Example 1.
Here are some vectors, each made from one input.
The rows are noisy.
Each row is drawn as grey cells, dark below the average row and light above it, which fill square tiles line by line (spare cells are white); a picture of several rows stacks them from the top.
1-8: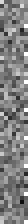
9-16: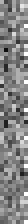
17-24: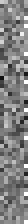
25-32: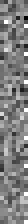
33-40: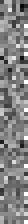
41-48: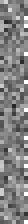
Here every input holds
four true/false values.
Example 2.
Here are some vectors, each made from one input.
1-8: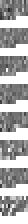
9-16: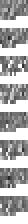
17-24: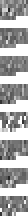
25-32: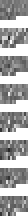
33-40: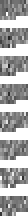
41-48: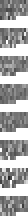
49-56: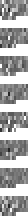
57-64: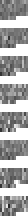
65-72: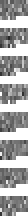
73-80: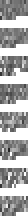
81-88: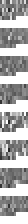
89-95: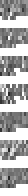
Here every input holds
a point on a 10-point line.
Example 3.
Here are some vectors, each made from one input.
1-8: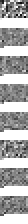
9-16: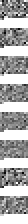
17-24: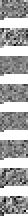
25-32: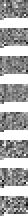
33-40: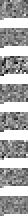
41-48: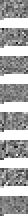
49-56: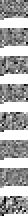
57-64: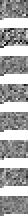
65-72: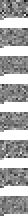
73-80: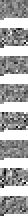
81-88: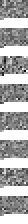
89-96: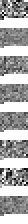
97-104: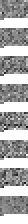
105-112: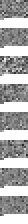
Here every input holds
a point on a 10-point line.
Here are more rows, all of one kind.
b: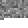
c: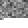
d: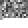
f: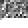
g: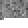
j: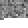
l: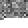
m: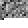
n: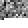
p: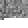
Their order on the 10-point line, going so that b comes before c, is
b, c, j, g, f, n, p, d, l, m.
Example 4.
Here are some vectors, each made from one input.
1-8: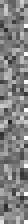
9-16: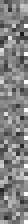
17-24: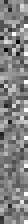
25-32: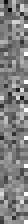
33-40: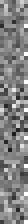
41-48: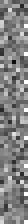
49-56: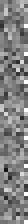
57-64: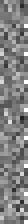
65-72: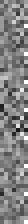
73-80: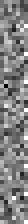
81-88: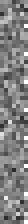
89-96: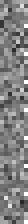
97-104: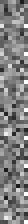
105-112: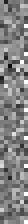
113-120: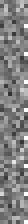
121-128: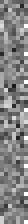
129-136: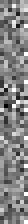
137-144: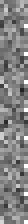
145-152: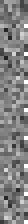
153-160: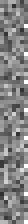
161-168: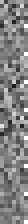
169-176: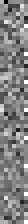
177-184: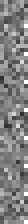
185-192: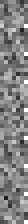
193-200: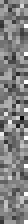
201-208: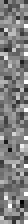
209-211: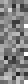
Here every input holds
three true/false values.
